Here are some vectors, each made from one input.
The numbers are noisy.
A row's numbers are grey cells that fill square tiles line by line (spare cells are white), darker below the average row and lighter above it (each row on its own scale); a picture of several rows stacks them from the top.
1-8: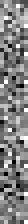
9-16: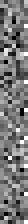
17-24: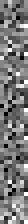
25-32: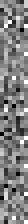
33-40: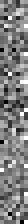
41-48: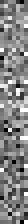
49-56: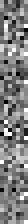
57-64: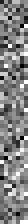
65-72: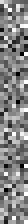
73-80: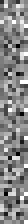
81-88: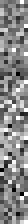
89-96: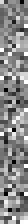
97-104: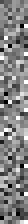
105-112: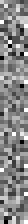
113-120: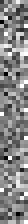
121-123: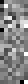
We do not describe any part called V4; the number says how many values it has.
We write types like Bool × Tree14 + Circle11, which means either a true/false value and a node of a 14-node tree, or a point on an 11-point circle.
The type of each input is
Bool × (Line5 + List2(V4)).
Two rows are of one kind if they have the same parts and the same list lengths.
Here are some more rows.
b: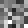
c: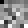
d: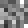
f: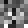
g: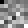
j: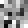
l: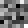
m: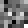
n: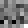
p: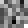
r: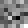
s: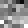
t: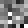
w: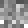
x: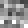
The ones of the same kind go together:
b, c, g, t
d, f, m
j, p, s, w, x
l, n, r

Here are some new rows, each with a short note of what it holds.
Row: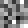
a point on a 5-point line and a true/false value
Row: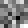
a point on a 5-point line and a true/false value
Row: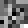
a true/false value, together with the empty list
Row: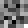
a point on a 5-point line and a true/false value
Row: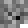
a point on a 5-point line and a true/false value
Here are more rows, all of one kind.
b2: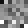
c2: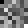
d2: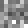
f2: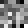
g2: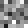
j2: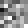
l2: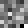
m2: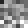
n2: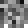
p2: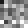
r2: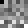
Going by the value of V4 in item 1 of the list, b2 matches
c2 and r2.
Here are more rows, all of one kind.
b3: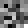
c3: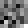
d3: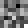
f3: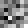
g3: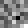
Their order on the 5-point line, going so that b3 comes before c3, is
g3, b3, c3, f3, d3.
